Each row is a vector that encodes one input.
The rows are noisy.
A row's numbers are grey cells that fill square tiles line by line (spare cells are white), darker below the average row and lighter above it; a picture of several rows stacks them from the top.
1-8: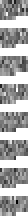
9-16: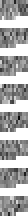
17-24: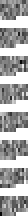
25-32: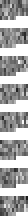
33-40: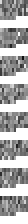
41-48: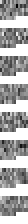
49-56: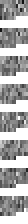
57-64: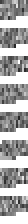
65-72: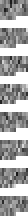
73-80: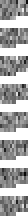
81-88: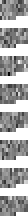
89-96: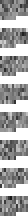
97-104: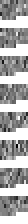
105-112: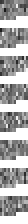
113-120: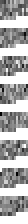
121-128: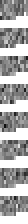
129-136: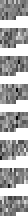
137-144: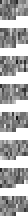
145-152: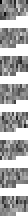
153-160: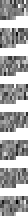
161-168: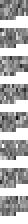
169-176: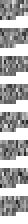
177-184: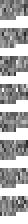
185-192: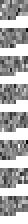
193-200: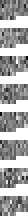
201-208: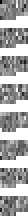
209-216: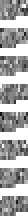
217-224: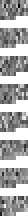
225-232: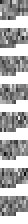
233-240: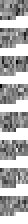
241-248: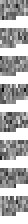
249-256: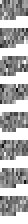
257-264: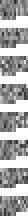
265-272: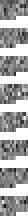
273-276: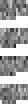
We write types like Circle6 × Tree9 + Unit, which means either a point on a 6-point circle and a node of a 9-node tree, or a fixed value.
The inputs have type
(Label4 + Tree11) × Label6 × Label6 × Label6.
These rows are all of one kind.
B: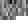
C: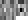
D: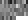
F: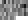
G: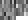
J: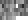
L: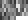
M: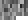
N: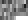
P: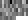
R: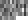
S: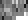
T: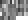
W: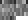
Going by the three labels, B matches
D, G, P and W.
